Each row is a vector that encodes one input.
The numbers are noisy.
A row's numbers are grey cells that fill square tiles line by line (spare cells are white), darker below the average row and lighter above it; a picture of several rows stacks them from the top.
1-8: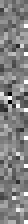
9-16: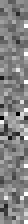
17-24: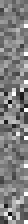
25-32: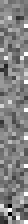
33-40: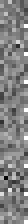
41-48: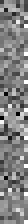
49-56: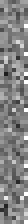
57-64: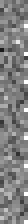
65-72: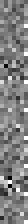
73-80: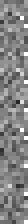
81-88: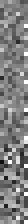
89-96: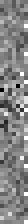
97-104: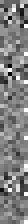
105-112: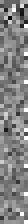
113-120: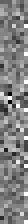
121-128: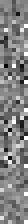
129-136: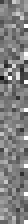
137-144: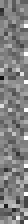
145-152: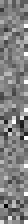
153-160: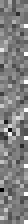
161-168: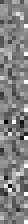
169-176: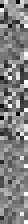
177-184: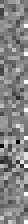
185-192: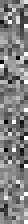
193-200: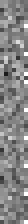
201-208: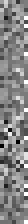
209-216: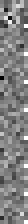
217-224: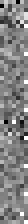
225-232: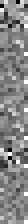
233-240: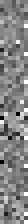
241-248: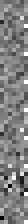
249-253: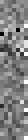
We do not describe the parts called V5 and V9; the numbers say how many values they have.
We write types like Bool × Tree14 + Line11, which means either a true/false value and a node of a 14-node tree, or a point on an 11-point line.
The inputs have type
(Bool × V9 + Line6) × V5 + Line11.
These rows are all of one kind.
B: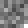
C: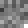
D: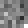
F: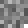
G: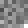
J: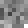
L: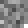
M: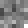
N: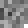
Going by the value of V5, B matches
C and M.
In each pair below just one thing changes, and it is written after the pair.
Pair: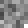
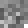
the value of V5
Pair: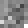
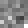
the value of V9
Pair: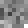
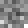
the value of V9
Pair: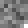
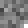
the value of V9
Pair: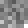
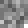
the value of V5
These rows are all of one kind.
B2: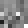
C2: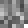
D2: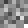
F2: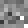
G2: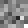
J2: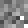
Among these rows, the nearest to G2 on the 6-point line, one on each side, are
D2 and J2.
